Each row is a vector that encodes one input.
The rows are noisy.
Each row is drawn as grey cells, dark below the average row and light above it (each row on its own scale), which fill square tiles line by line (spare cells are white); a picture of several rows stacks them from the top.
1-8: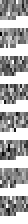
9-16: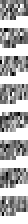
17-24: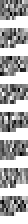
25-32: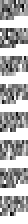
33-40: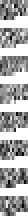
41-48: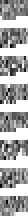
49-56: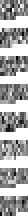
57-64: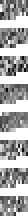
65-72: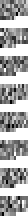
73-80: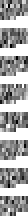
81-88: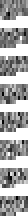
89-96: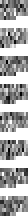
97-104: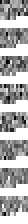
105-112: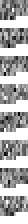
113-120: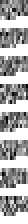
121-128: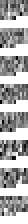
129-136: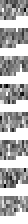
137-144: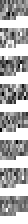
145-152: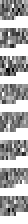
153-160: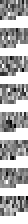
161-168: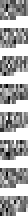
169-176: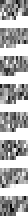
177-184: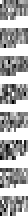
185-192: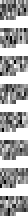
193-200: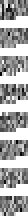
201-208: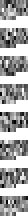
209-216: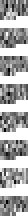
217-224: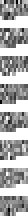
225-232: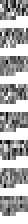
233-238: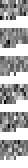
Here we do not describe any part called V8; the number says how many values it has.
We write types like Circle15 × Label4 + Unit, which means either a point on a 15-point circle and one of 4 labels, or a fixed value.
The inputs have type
((Bool × Bool × Bool × Bool + V8) × V8 + Line7) × Label10.
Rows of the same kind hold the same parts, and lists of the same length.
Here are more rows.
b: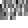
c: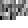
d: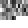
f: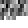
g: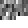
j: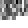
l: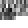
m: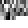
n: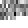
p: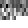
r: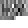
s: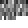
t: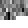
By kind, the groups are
b, f, g, j, l, p, r, s
c, d, n
m, t

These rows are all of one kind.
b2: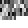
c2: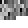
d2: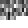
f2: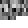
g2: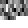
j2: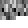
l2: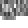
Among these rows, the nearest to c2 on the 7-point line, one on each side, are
f2 and j2.
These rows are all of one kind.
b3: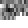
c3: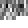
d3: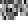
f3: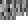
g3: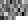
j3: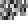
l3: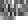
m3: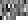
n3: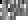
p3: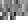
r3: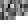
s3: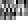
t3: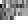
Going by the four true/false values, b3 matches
g3, n3 and p3.
